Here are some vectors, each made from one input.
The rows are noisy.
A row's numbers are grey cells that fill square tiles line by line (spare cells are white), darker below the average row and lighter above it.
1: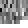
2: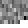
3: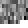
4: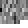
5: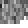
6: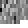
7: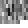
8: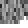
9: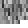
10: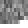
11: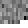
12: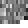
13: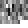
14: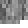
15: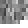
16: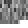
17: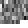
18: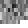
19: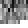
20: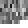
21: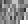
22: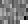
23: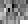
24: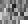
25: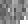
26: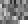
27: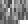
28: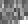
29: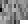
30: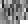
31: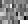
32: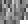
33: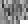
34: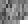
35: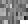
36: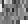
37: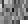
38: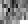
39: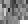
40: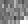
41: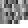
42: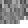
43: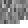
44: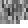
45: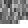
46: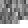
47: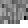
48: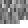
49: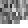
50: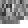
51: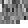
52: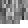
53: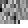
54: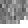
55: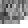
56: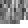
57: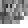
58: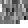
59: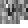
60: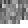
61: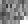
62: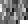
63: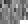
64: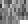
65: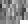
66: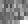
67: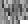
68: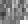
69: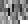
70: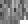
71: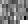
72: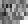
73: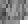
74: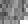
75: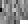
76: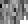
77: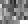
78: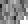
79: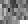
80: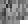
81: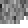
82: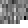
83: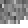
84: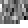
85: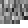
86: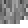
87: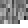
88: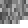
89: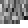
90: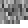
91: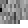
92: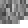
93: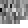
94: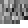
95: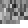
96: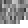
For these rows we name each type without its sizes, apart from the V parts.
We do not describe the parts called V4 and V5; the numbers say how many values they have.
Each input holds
a point on each of two lines, together with either a true/false value and a value of V5, or a value of V4.
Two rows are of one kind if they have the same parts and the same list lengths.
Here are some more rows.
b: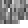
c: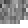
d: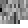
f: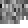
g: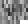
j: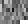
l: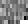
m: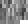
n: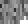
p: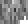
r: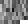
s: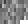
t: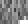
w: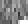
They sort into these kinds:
b, c, d, f, m, n, p, s, t, w
g, j, l, r

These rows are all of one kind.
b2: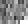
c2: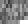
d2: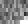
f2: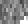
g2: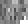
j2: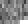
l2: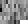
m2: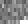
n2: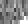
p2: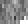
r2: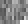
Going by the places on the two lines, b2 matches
d2 and m2.
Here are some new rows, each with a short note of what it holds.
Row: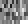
a point on each of two lines, a true/false value and a value of V5
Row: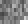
a point on each of two lines, a true/false value and a value of V5
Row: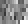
a point on each of two lines, a true/false value and a value of V5
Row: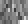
a point on each of two lines, a true/false value and a value of V5
